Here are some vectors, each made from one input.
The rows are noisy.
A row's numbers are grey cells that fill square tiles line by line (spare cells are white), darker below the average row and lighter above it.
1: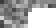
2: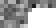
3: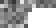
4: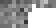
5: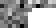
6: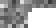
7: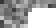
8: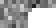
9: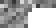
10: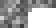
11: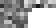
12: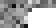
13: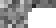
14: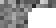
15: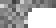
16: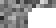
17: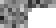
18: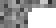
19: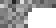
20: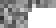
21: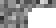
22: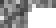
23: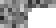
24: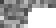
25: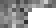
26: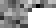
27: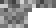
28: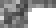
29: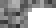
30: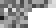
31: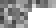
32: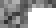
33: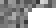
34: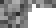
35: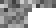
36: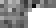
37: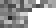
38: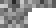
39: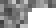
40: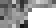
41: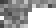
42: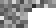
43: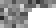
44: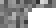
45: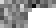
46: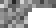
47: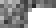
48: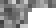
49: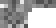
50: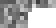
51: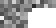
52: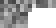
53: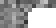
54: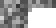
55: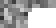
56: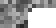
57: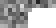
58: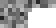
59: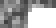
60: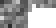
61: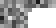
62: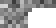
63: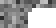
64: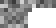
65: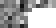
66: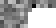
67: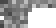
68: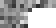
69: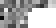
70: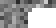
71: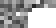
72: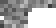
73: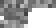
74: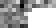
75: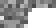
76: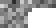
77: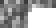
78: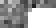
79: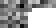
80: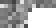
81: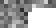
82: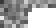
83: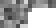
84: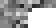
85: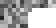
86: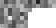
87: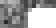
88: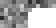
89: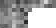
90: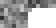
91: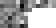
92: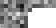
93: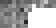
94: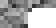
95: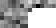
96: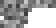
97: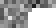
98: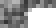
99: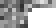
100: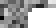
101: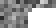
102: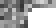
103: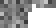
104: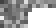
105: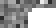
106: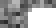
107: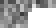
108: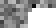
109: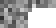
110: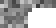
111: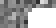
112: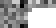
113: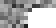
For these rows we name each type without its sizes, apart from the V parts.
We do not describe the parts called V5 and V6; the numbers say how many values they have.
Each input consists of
a value of V5, together with either a point on a line and four true/false values, or a value of V6.
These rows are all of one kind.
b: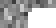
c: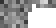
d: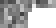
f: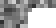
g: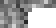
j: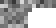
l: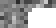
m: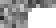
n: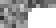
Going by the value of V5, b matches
d, m and n.
